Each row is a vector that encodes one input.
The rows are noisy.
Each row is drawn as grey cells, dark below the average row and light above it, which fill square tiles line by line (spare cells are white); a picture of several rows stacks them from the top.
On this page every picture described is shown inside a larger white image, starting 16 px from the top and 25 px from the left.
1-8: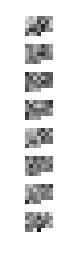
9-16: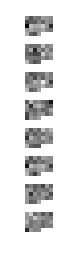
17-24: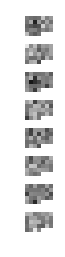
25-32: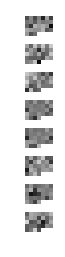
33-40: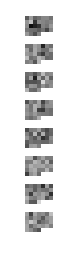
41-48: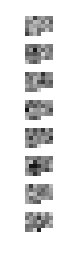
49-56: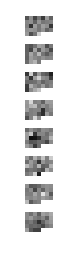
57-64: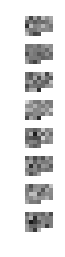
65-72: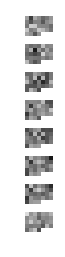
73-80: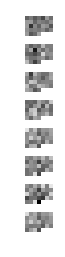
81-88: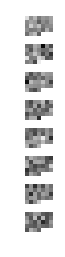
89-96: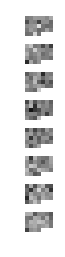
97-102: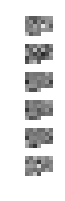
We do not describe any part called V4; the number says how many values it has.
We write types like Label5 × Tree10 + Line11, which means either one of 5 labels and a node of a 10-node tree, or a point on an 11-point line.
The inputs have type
Bool × (Circle5 + V4).
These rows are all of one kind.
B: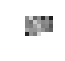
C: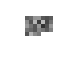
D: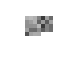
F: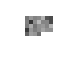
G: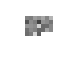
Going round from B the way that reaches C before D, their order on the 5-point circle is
B, F, C, G, D.
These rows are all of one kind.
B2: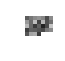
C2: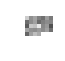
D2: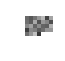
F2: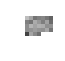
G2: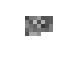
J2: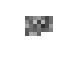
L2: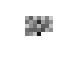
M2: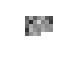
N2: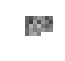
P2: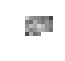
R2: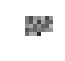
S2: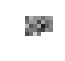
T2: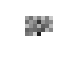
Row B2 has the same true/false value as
G2, J2 and S2.
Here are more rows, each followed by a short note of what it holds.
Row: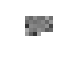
a true/false value and a value of V4
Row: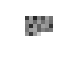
a true/false value and a value of V4
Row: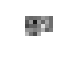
a true/false value and a value of V4
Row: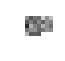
a true/false value and a value of V4
